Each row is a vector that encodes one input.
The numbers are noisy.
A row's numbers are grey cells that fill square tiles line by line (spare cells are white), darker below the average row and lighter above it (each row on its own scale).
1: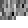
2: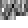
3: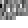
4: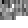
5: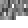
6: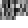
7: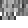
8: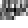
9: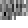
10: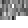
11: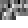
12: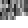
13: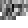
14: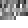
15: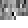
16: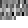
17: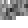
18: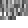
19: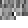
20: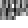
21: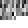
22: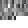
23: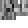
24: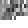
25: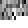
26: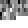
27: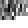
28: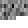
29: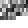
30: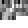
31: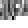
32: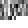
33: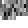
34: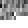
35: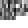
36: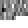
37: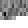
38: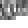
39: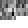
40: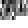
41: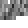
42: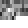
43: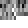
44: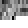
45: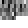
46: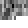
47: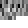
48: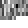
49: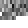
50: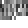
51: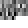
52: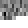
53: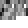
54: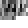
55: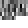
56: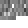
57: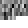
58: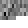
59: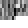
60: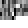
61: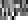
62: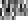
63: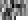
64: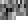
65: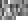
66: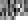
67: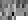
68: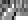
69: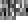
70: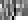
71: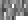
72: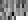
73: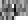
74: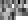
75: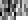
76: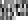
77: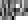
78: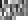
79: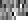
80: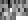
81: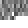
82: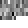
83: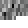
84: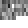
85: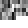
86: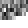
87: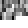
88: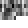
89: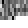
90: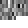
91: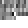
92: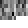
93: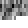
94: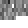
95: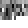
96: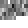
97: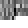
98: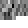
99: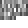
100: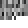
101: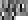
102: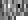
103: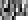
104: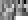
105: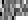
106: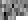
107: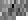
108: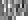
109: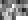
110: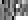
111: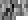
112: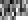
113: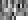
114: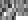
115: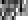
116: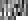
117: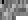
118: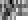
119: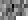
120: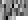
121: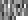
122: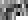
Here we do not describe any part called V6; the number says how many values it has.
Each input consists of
a value of V6, together with either one of 7 labels, or a node of an 8-node tree.
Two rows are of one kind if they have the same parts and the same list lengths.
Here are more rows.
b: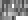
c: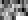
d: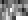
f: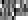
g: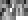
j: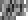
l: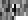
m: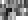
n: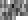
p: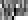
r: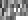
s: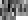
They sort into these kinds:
b, c, d, f, g, l, p, s
j, m, n, r

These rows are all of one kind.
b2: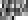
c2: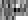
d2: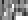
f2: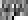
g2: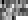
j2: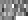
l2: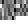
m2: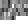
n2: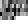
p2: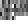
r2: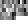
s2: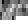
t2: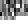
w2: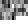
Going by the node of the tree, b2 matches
g2, l2 and s2.
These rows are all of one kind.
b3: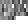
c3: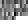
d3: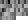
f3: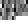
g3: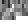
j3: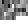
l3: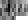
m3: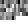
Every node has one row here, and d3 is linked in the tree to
l3.
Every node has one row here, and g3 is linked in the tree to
f3, j3, l3 and m3.
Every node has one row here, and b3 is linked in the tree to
m3.
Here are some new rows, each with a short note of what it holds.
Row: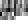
a node of an 8-node tree and a value of V6
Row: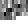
one of 7 labels and a value of V6
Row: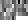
a node of an 8-node tree and a value of V6
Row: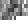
one of 7 labels and a value of V6
